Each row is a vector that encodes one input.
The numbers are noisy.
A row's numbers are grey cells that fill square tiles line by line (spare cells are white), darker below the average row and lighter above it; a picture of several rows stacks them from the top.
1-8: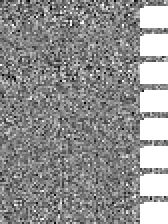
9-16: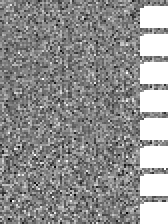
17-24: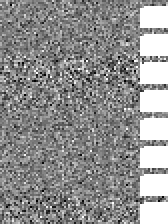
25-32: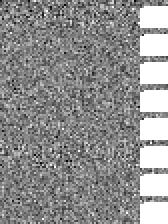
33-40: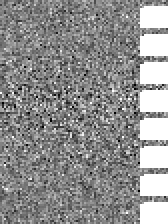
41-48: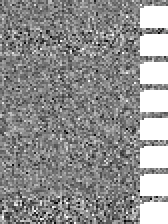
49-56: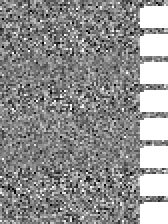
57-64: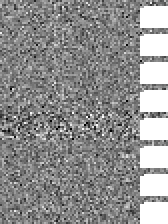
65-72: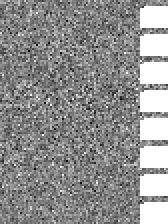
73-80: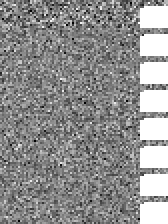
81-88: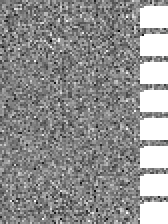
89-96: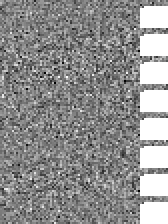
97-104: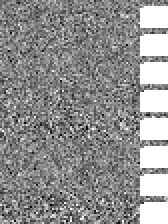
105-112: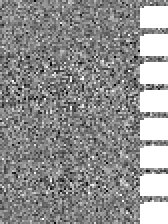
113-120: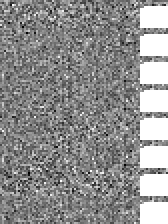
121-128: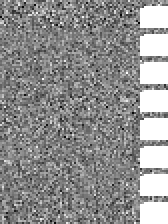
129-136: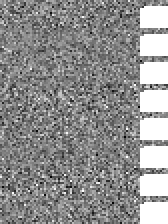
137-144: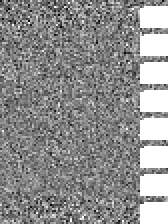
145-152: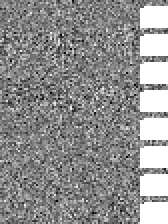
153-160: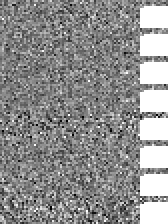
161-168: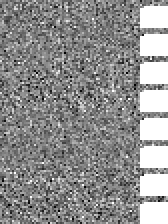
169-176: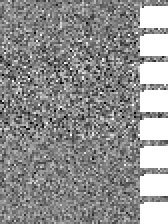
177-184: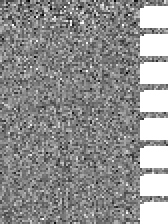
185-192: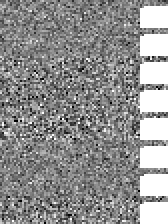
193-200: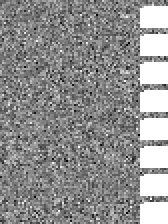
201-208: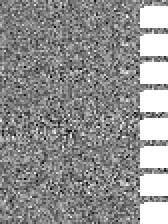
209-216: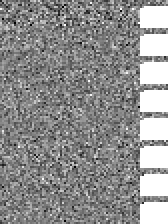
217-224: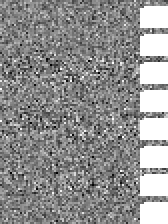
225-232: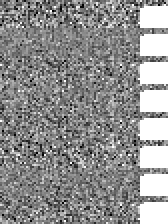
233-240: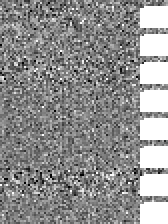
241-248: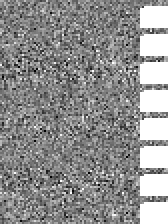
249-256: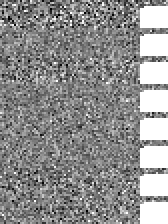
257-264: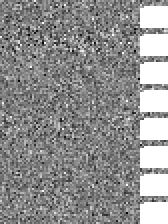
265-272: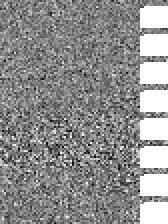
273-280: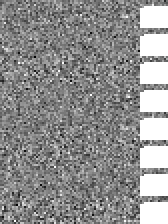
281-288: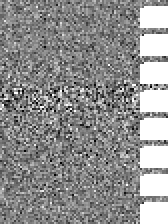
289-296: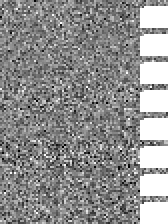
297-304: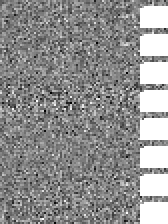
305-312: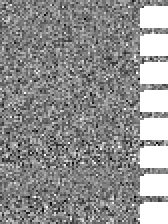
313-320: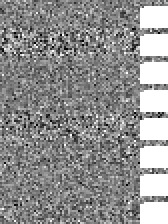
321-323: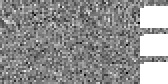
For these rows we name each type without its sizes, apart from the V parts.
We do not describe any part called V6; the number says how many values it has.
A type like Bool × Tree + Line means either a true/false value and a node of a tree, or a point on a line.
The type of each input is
(Bool × Circle + Unit) × Line × (Tree + Unit) + V6 × V6.
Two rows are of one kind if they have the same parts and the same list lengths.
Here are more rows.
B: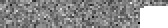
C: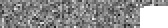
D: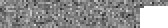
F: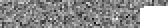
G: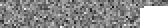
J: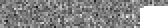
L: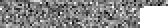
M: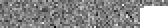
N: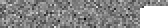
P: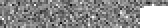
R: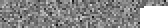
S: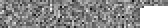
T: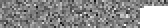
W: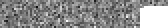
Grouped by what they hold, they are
B, G, R
C, M, P
D, F, N, S
J, T, W
L

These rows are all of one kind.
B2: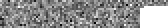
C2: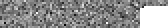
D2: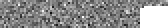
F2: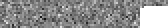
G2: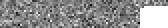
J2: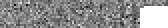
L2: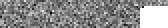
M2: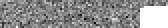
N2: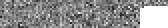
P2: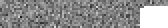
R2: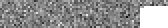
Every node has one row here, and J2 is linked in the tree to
N2.
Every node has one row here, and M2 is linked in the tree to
R2.
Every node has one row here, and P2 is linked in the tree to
L2, N2 and R2.
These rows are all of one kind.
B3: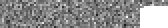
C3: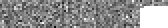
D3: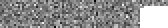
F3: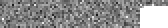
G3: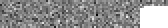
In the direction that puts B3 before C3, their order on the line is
F3, B3, C3, G3, D3.
